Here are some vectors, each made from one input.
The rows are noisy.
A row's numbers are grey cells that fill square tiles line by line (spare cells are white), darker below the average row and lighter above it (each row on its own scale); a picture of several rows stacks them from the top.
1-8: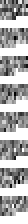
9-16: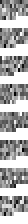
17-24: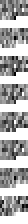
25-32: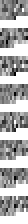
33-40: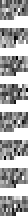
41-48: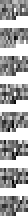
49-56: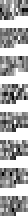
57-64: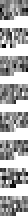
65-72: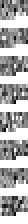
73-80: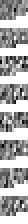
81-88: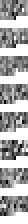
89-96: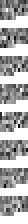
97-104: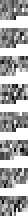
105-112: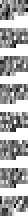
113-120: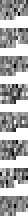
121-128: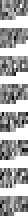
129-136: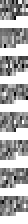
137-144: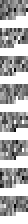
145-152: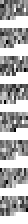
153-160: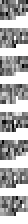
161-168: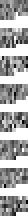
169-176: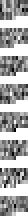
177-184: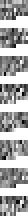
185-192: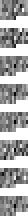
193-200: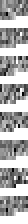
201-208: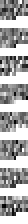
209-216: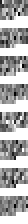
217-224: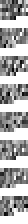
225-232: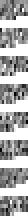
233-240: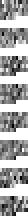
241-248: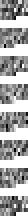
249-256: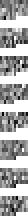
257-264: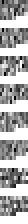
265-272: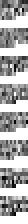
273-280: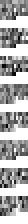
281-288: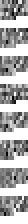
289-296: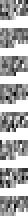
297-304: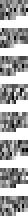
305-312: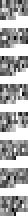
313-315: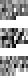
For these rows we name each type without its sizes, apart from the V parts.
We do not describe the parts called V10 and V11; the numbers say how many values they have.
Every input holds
either a label, a value of V10 and a value of V11, or a list of points on a line.
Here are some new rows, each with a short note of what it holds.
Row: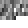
a list of one item
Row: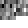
the empty list
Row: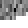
a label, a value of V10 and a value of V11
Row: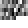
a list of two items
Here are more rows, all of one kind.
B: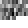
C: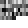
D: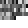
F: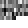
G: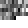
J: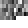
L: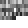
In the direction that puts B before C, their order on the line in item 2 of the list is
J, B, L, F, D, C, G.
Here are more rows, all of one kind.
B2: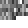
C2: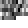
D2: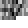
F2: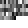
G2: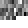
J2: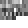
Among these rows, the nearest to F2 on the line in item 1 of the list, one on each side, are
B2 and J2.
